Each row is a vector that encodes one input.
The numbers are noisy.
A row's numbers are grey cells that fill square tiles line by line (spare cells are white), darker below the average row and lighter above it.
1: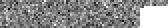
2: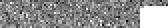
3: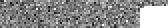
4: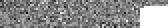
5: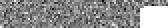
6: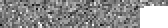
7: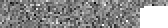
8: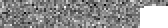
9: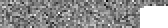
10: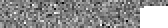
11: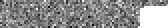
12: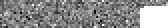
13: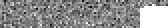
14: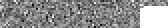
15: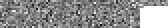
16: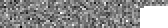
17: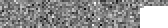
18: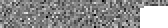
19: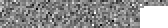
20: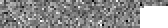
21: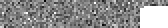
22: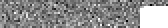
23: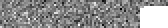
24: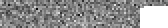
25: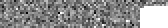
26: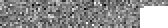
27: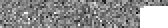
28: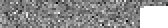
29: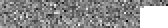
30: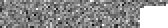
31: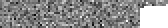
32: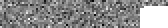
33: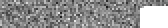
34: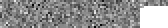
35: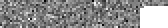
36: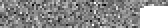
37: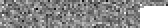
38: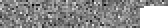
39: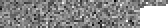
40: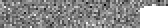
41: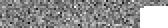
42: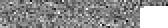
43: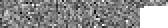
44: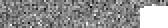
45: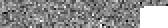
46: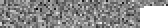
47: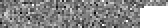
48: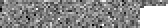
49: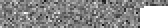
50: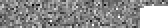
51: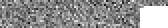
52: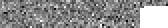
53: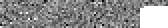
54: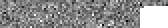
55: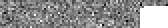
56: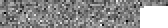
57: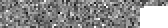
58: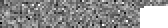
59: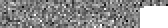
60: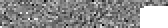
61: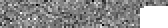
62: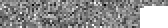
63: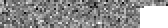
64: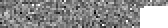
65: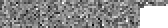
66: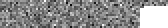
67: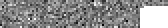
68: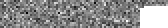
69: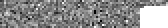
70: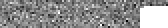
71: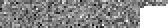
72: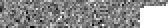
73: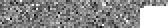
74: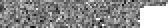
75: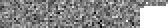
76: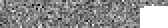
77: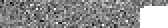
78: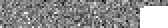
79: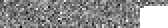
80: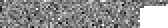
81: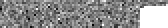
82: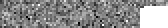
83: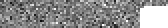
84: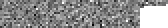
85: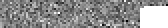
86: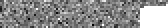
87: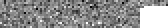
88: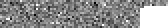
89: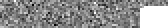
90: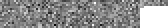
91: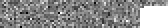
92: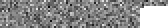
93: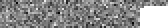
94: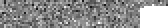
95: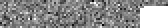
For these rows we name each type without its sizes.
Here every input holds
a point on each of two lines, together with either a label, or three true/false values.
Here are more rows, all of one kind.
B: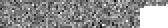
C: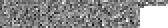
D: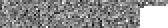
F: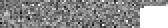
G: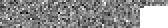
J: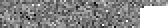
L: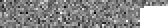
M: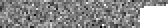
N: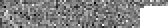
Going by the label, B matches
C and D.
